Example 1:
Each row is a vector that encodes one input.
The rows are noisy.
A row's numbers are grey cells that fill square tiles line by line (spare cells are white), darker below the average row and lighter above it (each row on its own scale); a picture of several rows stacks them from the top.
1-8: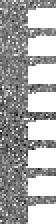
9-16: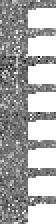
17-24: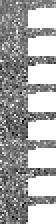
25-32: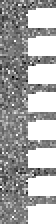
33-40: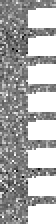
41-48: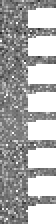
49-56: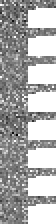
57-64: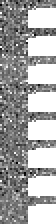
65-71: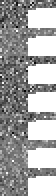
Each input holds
one of 7 labels.
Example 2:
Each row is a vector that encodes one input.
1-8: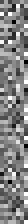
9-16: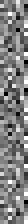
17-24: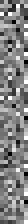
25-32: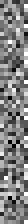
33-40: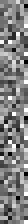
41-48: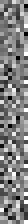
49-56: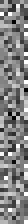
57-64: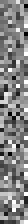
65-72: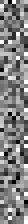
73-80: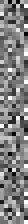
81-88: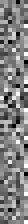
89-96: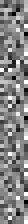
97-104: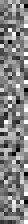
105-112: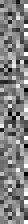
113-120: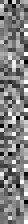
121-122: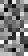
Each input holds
three true/false values.
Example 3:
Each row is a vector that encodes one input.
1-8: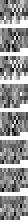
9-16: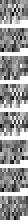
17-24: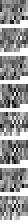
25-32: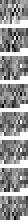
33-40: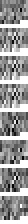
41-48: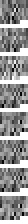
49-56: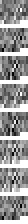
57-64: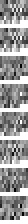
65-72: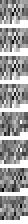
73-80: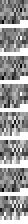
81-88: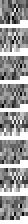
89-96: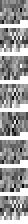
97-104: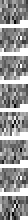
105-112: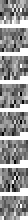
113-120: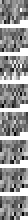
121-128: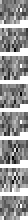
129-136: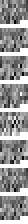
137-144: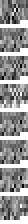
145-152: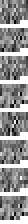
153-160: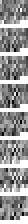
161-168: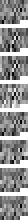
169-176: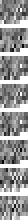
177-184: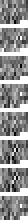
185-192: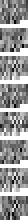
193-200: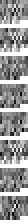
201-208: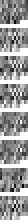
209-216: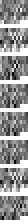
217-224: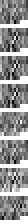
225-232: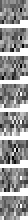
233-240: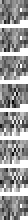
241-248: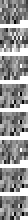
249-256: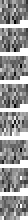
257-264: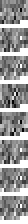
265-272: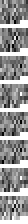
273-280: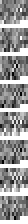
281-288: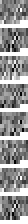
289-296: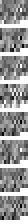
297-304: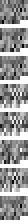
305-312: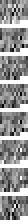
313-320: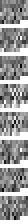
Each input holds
a point on a 9-point line.
